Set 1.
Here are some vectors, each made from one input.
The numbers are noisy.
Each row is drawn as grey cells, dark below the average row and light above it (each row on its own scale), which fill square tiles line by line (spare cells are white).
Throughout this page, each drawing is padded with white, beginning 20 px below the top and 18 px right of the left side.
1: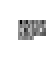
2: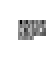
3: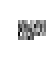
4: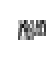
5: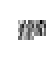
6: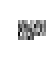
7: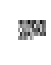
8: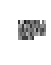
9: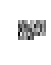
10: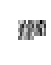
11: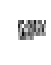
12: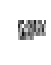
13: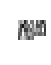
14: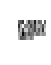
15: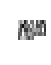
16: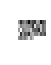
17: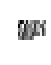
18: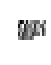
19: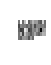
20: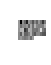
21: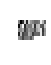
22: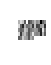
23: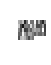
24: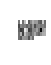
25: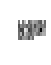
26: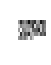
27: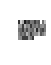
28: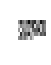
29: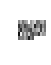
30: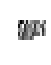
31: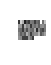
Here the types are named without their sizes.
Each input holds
either a fixed value, or three true/false values.
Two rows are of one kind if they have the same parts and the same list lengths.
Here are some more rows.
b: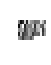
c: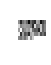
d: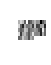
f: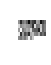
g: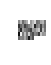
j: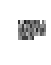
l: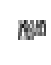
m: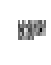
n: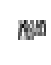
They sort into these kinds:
b, c, d, f, g, l, m, n
j

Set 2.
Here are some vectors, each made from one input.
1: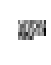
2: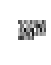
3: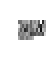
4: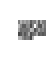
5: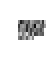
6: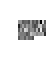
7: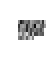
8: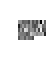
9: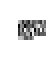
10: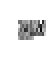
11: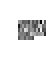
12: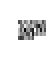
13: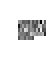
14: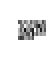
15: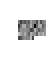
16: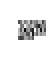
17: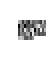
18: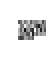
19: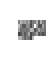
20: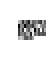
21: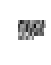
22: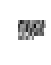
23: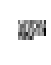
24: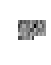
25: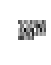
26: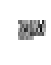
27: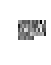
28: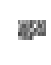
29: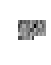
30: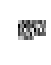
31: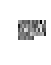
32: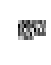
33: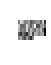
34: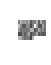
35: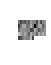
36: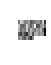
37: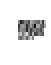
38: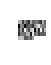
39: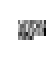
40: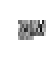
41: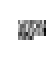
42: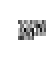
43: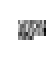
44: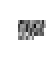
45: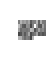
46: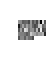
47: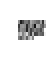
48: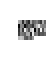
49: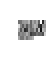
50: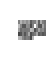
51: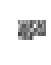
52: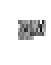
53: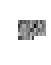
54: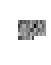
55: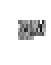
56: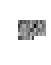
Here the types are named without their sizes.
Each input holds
three true/false values.
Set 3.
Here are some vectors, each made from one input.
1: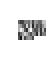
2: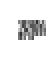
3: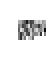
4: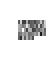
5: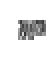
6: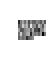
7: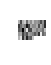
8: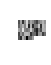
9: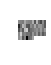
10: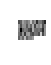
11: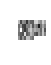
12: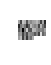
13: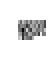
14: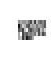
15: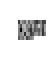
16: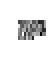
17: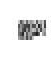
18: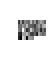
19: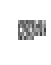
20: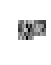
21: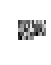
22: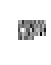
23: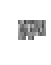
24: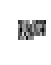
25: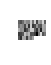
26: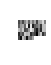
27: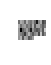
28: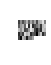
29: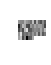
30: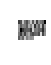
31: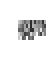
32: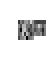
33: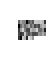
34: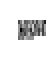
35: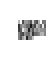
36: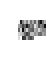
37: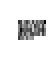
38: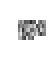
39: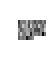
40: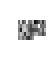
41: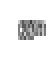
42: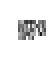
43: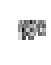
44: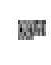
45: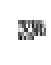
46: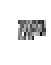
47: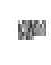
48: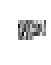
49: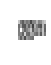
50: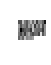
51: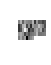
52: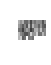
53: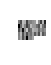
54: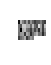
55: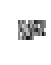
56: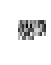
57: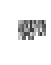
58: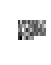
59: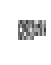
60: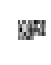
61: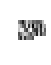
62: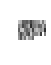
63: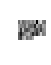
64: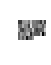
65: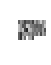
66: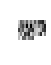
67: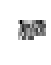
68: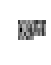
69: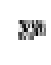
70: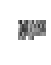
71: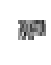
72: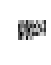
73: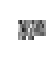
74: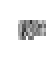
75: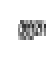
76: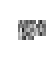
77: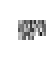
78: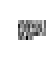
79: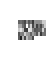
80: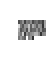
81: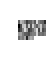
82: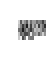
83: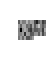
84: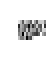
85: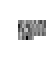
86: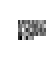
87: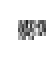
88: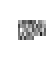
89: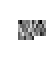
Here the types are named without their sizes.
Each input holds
four true/false values.
